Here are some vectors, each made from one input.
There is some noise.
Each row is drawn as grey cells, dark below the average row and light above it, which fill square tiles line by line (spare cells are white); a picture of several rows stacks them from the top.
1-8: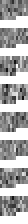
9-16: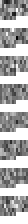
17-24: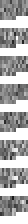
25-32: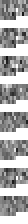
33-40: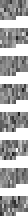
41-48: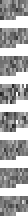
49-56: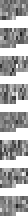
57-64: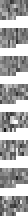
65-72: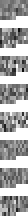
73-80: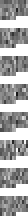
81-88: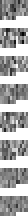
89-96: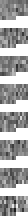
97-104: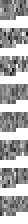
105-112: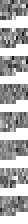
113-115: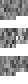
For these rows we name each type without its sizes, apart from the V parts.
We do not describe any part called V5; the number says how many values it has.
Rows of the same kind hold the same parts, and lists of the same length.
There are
2 kinds of row.
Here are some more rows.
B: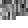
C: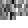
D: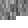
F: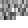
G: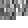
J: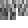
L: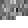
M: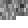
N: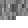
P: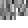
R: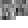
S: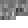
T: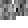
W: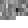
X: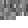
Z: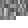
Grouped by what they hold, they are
B, D, G, L, N, X, Z
C, F, J, M, P, R, S, T, W

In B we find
a point on a line and a true/false value.
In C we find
a true/false value and a value of V5.
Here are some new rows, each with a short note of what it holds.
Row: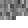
a point on a line and a true/false value
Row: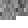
a true/false value and a value of V5
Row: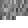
a point on a line and a true/false value
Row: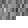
a point on a line and a true/false value
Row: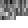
a true/false value and a value of V5
